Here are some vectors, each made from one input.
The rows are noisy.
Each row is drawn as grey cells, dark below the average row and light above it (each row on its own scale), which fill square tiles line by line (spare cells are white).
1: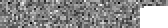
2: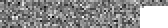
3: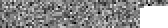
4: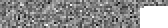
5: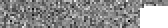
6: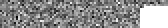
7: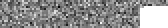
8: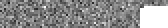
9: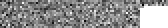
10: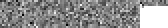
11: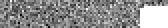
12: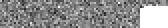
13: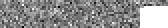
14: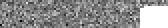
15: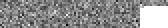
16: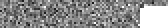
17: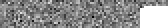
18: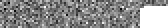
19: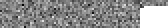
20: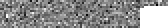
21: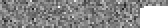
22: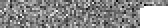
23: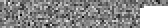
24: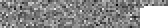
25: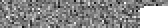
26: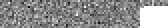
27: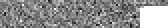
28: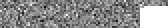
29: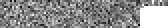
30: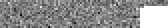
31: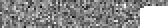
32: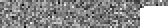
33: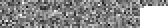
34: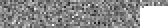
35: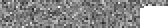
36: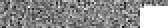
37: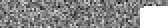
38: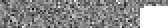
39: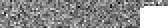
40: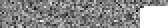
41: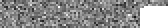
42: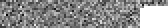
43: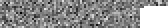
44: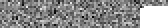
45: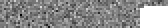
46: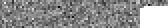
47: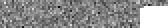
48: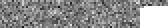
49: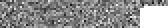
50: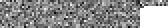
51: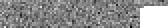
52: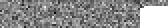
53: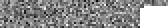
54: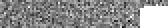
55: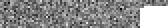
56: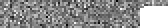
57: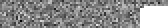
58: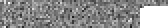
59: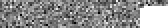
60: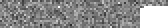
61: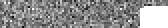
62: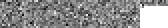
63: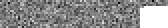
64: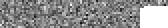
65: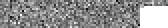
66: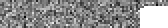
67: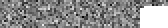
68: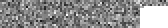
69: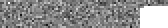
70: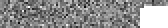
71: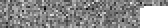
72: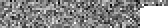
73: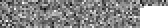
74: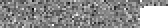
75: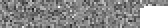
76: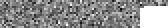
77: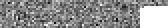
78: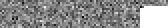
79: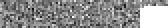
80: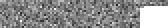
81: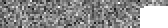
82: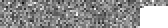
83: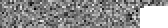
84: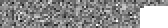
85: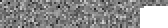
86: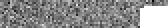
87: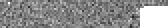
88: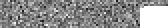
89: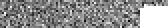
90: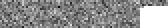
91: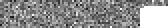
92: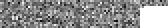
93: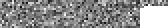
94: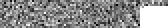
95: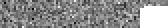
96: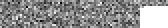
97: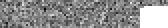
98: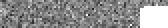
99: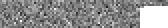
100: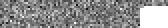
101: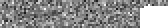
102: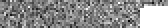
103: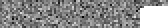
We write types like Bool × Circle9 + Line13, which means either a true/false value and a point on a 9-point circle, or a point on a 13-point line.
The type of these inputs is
Line5 × Line5 + Line7 × (Tree7 + Unit).
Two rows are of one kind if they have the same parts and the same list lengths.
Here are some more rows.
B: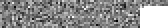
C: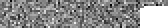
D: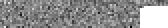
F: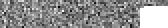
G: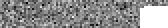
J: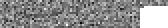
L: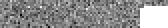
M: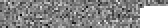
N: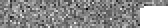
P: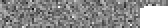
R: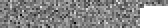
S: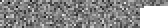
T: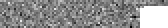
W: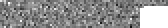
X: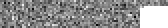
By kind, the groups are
B, N, P, X
C, G, J, S
D, F, L, M, R, T, W

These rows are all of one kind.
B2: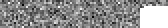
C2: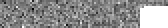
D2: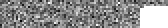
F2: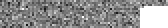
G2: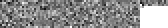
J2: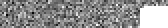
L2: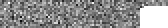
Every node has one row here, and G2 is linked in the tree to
C2.
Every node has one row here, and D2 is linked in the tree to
B2, C2 and J2.
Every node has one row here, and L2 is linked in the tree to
B2.
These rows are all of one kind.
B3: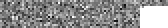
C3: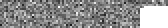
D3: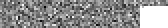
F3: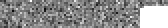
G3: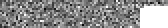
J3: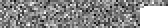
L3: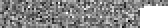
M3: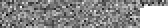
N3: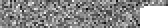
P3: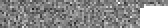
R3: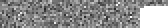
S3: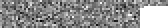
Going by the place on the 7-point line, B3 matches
D3 and R3.
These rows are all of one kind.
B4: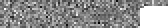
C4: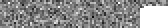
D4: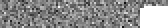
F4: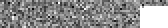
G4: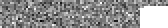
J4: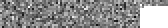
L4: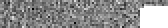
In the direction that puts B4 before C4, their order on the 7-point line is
D4, G4, B4, J4, C4, F4, L4.
